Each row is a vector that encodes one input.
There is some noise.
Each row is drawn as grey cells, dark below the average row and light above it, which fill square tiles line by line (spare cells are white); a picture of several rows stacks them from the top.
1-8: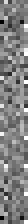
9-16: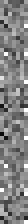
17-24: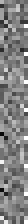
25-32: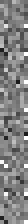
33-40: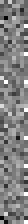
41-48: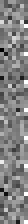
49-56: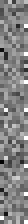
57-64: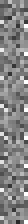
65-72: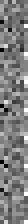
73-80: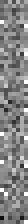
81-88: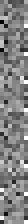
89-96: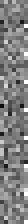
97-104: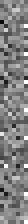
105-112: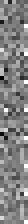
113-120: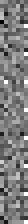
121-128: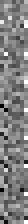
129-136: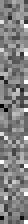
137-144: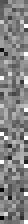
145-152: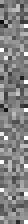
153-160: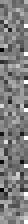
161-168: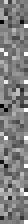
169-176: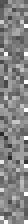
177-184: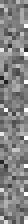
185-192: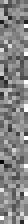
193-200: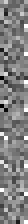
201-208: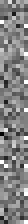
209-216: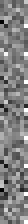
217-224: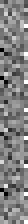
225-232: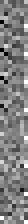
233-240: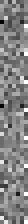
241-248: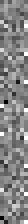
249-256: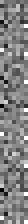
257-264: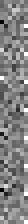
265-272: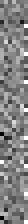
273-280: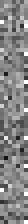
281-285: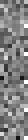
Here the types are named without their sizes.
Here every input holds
a label, together with either a label, or a node of a tree.
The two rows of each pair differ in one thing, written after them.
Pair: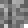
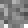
the node of the tree
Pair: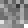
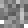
the node of the tree
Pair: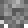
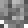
the node of the tree
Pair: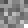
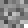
the node of the tree
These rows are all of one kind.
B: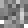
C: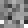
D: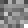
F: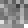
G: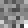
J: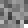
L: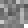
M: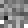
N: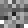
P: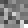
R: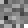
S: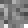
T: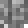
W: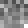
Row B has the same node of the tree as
C, J, L and T.
